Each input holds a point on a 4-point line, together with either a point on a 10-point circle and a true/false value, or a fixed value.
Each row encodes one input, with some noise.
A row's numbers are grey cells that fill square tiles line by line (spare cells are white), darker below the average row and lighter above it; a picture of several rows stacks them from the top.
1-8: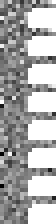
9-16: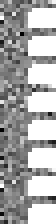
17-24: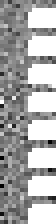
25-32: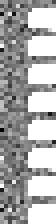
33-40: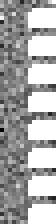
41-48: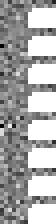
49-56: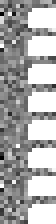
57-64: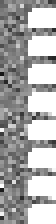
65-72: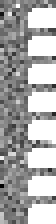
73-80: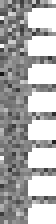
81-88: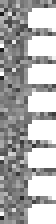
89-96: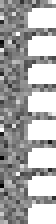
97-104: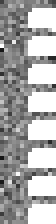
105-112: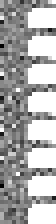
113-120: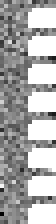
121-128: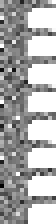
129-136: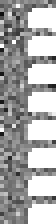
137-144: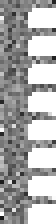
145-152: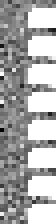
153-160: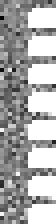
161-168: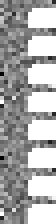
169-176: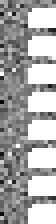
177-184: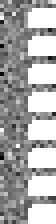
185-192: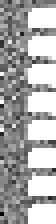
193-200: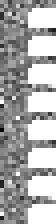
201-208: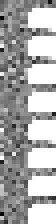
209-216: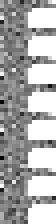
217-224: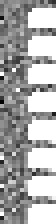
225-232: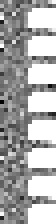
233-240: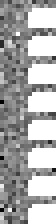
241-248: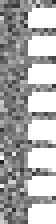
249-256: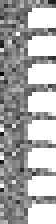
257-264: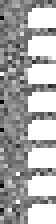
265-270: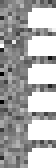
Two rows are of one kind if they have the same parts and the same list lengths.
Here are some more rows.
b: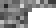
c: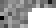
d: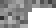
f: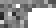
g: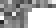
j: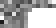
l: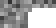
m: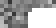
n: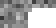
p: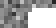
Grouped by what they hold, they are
b, c, d, f, l, m, n, p
g, j

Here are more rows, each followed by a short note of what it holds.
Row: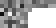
a point on a 10-point circle, a point on a 4-point line and a true/false value
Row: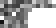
a point on a 4-point line
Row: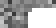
a point on a 10-point circle, a point on a 4-point line and a true/false value
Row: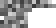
a point on a 4-point line
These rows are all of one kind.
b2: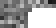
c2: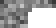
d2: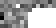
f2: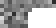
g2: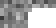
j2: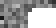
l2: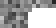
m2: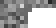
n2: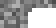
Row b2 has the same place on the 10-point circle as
j2 and l2.
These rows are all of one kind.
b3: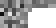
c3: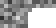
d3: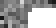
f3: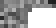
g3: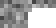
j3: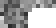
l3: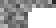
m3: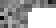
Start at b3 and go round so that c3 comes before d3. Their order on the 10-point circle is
b3, g3, c3, m3, d3, f3, j3, l3.
